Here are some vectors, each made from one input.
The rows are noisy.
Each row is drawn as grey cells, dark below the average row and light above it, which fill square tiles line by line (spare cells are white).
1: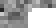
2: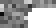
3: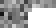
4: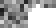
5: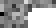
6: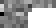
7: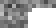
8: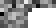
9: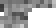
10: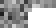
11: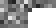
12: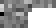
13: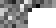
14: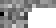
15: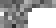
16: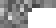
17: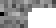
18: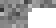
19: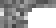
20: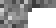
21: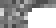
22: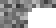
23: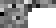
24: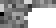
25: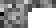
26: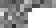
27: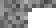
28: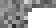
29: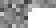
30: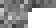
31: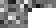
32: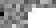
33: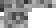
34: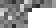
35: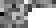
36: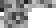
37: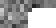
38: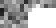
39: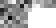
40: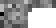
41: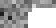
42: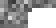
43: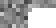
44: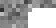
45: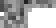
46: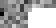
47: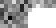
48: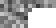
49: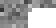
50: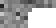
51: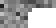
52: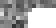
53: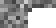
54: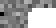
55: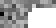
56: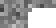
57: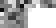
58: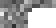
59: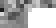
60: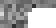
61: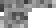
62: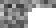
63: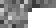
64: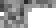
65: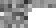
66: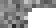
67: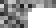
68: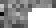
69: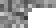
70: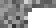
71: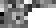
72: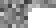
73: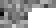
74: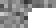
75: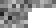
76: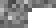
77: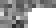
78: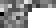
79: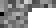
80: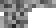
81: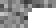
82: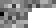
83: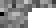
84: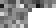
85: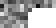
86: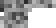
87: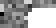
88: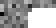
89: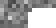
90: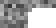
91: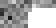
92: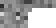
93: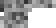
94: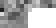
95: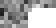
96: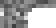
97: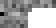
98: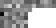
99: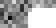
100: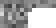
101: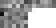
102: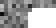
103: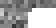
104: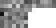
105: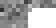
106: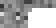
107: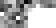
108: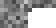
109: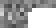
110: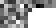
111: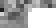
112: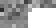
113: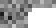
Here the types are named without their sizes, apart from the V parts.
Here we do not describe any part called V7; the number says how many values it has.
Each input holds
a true/false value, together with either a node of a tree, or a value of V7.
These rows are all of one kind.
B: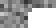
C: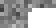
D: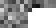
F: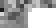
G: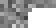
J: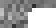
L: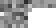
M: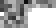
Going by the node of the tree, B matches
D and J.
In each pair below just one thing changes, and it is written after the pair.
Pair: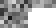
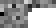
the true/false value
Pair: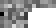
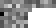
the value of V7
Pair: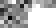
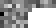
the value of V7
